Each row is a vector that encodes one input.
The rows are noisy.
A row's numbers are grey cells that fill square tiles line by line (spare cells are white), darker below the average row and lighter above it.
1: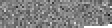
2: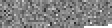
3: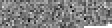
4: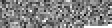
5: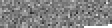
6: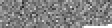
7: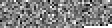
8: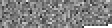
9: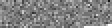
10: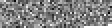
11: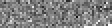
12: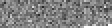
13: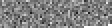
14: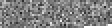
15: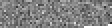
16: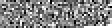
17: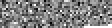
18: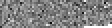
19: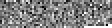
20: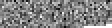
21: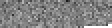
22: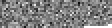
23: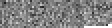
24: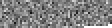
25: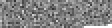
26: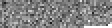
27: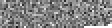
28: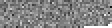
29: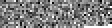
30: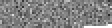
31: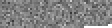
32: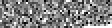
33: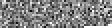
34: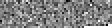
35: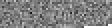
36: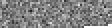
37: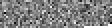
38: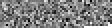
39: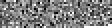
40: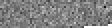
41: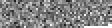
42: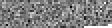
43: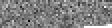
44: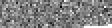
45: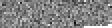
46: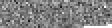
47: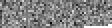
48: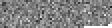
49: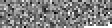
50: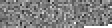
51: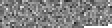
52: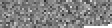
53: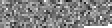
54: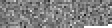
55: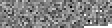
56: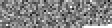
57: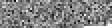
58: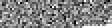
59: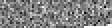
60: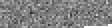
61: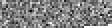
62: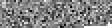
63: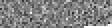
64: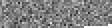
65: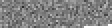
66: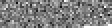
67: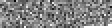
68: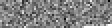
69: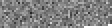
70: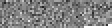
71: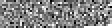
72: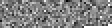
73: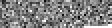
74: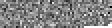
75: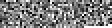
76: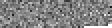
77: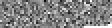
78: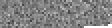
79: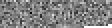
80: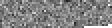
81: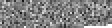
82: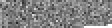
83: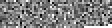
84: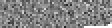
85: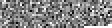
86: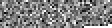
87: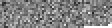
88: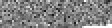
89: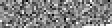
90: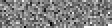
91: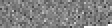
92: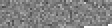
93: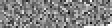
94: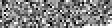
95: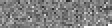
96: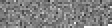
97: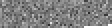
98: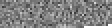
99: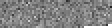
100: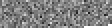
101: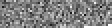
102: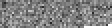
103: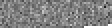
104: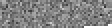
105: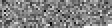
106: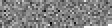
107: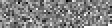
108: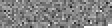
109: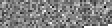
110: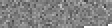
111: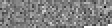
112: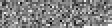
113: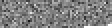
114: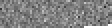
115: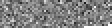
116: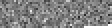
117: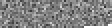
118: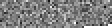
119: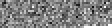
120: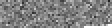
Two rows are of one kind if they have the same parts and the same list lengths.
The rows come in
2 kinds.
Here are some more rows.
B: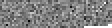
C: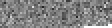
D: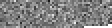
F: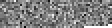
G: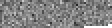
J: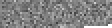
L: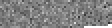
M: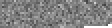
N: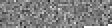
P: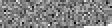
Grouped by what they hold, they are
B, D, F, G, J, L, M, N, P
C

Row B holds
a point on a 6-point circle, one of 4 labels and a true/false value.
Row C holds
a point on each of three 6-point circles.
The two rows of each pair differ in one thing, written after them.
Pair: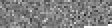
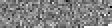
the place on the 6-point circle
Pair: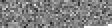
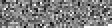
the true/false value
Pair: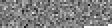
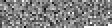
the place on the 6-point circle
